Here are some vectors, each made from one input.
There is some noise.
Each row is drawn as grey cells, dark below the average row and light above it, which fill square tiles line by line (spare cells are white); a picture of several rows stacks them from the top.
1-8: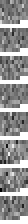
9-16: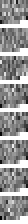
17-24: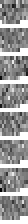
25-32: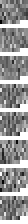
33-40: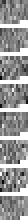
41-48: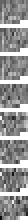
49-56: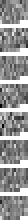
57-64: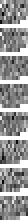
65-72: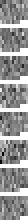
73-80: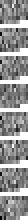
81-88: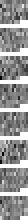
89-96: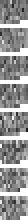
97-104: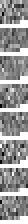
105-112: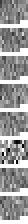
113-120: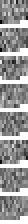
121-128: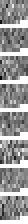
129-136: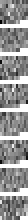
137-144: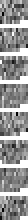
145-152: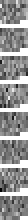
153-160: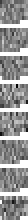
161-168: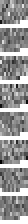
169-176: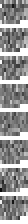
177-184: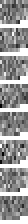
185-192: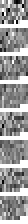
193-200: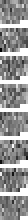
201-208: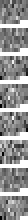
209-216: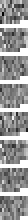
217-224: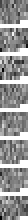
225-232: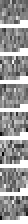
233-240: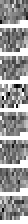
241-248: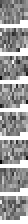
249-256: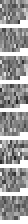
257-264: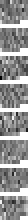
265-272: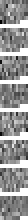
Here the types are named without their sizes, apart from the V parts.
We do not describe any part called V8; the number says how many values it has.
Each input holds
a list of items, each either a point on a line, or a true/false value and a value of V8.
